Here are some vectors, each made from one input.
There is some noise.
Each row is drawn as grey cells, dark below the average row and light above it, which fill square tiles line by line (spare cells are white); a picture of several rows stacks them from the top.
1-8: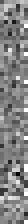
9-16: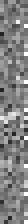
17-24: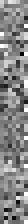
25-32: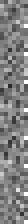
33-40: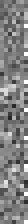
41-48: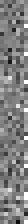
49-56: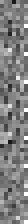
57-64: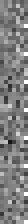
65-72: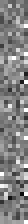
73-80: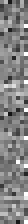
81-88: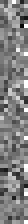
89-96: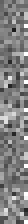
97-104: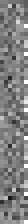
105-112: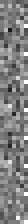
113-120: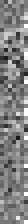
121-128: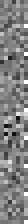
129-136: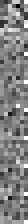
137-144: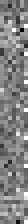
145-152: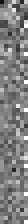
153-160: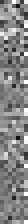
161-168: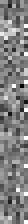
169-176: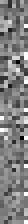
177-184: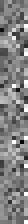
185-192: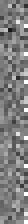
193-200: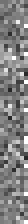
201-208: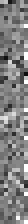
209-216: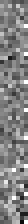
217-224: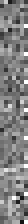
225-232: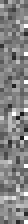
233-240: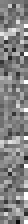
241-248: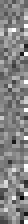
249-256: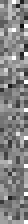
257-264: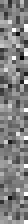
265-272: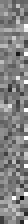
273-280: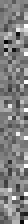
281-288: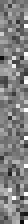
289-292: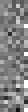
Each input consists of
either a point on a 4-point line and a point on a 5-point line, or a list of up to three points on a 6-point line.
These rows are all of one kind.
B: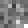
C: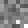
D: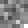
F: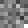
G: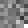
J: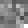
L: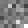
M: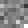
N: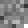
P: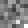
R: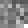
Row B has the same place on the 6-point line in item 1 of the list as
J and R.
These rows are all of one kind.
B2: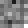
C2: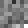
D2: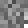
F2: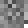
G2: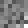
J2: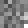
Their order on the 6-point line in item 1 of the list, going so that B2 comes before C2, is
B2, C2, G2, D2, F2, J2.
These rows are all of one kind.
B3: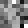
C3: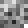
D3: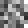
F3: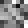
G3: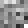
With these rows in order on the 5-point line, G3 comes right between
C3 and D3.
